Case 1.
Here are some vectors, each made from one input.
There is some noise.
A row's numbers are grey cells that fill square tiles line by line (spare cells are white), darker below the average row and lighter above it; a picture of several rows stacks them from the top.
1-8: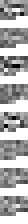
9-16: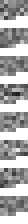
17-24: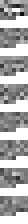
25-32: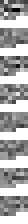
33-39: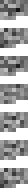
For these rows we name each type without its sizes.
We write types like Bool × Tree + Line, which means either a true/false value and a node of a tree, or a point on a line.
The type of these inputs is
Label.
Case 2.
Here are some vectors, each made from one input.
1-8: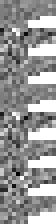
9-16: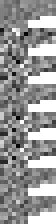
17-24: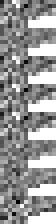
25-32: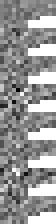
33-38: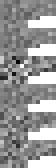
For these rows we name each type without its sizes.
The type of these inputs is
Line.
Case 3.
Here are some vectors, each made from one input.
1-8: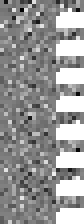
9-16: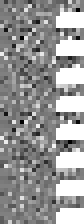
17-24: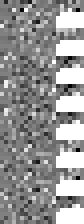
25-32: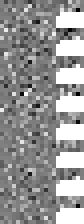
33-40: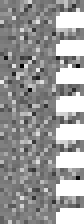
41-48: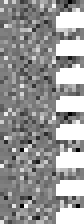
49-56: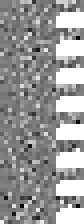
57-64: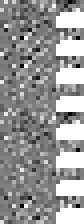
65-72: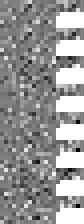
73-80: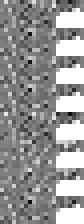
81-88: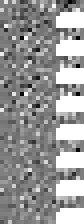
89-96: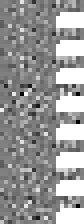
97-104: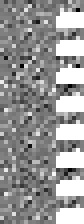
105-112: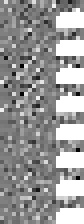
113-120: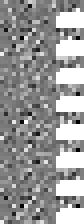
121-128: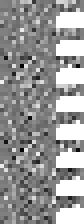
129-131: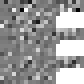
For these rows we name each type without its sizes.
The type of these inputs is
Line.
